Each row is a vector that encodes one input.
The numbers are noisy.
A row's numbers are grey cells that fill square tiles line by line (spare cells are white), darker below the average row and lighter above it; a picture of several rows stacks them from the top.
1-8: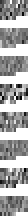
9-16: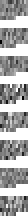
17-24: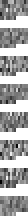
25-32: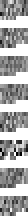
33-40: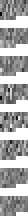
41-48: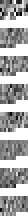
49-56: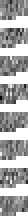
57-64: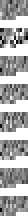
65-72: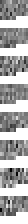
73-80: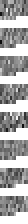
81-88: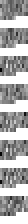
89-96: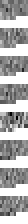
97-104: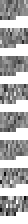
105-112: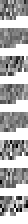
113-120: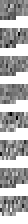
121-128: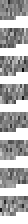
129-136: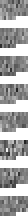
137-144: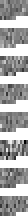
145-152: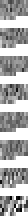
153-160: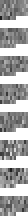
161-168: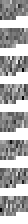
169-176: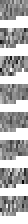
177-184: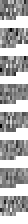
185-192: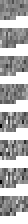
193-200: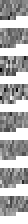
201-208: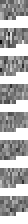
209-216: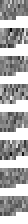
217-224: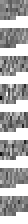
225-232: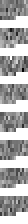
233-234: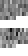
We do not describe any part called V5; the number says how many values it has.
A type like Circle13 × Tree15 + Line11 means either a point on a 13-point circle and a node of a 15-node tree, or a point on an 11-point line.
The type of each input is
List2(Bool × (Circle8 + V5)).
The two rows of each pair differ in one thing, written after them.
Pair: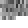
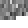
the true/false value in item 1 of the list
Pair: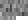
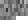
the true/false value in item 1 of the list
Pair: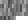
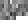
the value of V5 in item 1 of the list
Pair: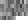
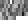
the true/false value in item 1 of the list
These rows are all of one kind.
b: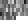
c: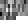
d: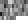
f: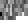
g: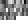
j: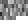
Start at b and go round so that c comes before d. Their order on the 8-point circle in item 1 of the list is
b, c, f, d, j, g.
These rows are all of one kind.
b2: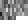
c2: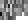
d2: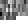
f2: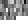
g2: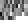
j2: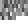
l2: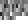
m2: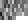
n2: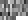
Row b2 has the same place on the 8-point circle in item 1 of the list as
f2, j2 and m2.
